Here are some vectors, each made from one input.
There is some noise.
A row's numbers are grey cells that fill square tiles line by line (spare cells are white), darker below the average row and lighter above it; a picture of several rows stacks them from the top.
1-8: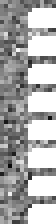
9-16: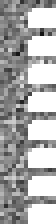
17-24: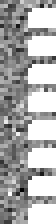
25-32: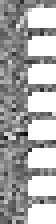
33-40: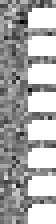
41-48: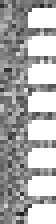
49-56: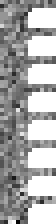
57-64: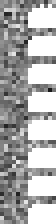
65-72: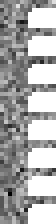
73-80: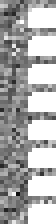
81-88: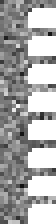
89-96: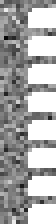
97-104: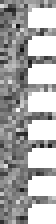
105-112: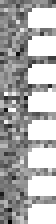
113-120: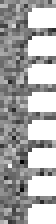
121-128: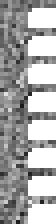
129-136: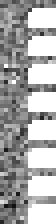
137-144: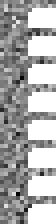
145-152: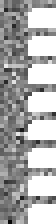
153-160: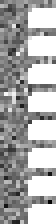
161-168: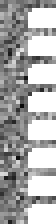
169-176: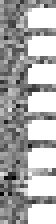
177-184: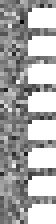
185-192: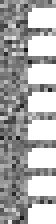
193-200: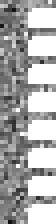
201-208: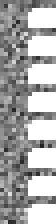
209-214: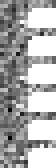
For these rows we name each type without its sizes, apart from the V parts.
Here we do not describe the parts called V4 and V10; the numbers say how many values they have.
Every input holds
a value of V10, together with either a label and a value of V4, or a point on a line.
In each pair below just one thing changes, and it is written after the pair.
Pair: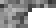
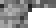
the label
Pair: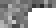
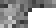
the value of V4
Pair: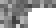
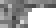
the value of V4
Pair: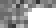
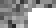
the value of V4
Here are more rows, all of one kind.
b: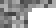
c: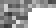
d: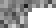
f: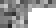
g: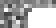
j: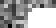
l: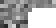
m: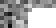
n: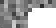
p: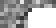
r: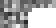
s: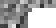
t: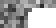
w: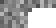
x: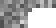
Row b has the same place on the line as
d, f, n and s.
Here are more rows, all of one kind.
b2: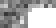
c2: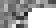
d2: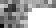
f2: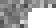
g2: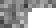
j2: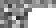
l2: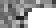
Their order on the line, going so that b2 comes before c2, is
l2, j2, d2, f2, g2, b2, c2.
